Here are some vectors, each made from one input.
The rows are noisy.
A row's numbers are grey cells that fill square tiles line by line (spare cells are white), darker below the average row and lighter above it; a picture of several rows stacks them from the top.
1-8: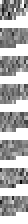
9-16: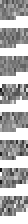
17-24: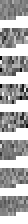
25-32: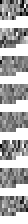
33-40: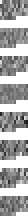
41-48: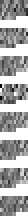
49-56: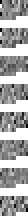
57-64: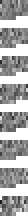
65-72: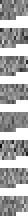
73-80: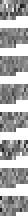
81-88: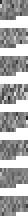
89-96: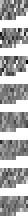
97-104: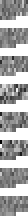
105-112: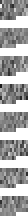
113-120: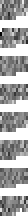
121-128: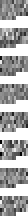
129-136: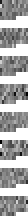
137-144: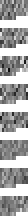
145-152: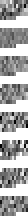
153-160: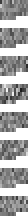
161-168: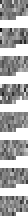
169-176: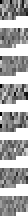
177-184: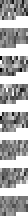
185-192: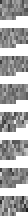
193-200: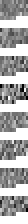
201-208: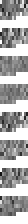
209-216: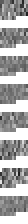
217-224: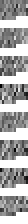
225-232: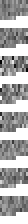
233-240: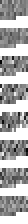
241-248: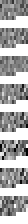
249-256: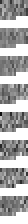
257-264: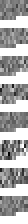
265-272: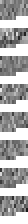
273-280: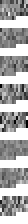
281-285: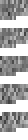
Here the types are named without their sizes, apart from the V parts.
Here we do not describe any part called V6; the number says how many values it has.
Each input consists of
a list of items, each a true/false value and a value of V6.
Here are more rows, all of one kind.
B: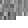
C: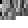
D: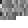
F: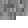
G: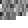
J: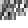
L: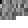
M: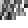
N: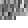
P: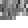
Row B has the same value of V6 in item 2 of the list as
G, J and M.
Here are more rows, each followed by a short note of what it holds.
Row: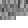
a list of two items
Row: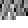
a list of one item
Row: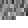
a list of one item
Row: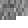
a list of two items
